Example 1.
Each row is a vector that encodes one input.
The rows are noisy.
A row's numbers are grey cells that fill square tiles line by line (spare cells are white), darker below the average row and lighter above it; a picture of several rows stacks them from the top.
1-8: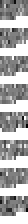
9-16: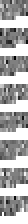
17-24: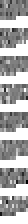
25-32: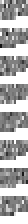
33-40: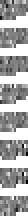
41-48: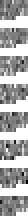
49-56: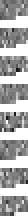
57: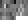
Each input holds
a node of each of two 8-node trees.
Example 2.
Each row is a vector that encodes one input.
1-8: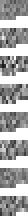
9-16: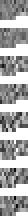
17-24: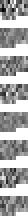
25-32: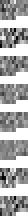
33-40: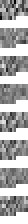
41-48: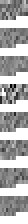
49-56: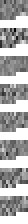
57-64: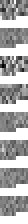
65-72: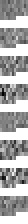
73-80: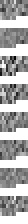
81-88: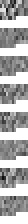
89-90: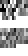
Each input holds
a list of up to two items, each a point on a 3-point line and a point on a 7-point line.
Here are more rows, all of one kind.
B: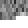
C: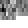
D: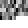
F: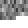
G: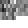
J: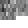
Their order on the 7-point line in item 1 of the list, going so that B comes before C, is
F, G, J, B, C, D.
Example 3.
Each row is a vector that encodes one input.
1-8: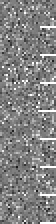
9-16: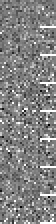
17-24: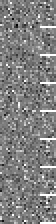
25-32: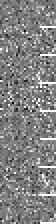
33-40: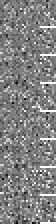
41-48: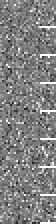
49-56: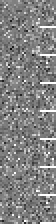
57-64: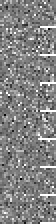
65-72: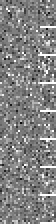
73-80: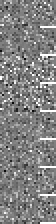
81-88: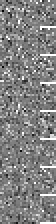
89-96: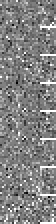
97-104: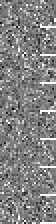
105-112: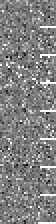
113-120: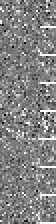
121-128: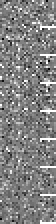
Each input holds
a node of a 7-node tree, together with either a point on an 8-point circle, or a fixed value.
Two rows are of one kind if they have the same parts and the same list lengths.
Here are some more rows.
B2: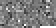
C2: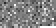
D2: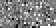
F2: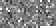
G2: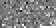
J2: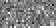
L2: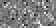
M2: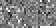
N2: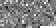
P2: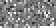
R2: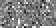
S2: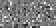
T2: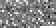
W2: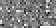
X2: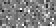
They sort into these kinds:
B2, F2, M2, R2, W2
C2, D2, G2, J2, L2, N2, P2, S2, T2, X2

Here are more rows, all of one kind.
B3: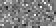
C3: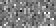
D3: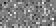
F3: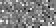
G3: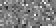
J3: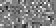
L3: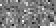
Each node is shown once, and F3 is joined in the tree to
C3 and G3.
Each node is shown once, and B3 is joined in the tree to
L3.
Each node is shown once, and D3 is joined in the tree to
J3.
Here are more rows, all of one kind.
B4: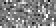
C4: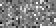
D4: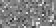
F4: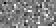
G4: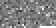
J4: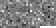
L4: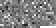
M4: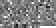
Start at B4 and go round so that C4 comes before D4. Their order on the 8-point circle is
B4, G4, C4, L4, M4, J4, D4, F4.
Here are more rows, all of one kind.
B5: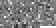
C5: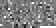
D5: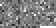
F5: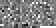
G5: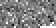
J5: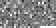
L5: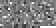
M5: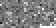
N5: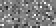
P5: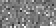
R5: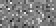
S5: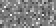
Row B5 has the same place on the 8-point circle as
C5, F5 and L5.
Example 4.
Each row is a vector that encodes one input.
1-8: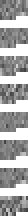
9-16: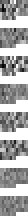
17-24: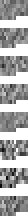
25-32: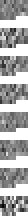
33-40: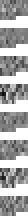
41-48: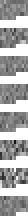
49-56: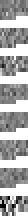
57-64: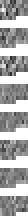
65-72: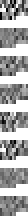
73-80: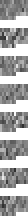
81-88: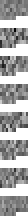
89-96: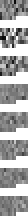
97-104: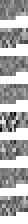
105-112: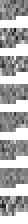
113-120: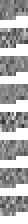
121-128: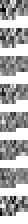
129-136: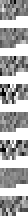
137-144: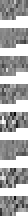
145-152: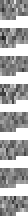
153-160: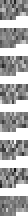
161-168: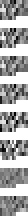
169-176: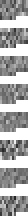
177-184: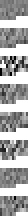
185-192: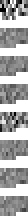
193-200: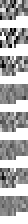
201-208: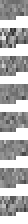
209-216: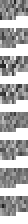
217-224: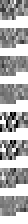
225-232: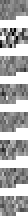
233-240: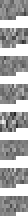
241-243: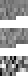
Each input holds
a list of up to two items, each a point on a 3-point line and a point on a 6-point line.
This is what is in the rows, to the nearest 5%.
All of them are lists of up to two items, each a point on a 3-point line and a point on a 6-point line: about 5% are empty, 40% hold one and 55% two.
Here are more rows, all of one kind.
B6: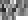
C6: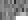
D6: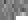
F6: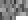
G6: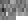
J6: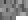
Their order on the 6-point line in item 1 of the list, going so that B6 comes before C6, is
B6, D6, J6, F6, G6, C6.
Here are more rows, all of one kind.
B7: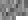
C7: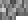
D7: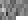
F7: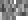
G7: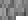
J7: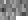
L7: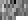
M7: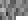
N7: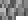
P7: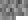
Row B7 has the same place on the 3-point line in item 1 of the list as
D7, L7 and P7.
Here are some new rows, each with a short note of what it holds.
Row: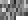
the empty list
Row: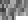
a list of one item
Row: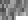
a list of one item
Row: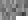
a list of two items
